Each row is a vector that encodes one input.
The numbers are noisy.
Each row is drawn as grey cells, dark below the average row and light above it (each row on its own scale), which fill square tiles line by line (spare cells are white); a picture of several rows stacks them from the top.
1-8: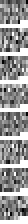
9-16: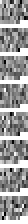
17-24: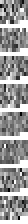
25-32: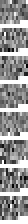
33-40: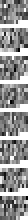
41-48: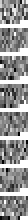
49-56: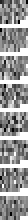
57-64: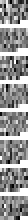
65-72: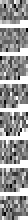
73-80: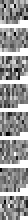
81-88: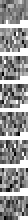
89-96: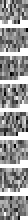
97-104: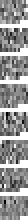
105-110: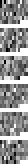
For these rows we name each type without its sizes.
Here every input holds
a point on a circle, together with either a point on a circle, or three true/false values.
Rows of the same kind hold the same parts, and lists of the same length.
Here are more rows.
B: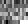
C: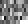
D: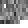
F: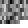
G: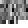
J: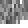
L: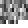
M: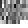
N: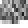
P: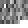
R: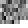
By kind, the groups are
B, C, F, N, P, R
D, G, J, L, M

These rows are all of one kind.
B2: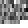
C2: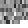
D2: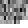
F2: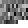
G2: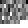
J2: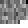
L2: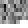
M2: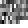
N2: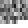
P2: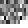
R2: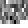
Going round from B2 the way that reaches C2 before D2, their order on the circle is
B2, R2, F2, N2, G2, C2, P2, J2, D2, L2, M2.
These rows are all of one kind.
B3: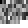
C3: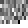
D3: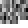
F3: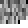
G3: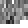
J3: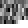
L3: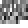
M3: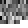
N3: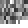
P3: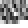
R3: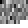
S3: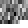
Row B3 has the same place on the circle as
R3 and S3.
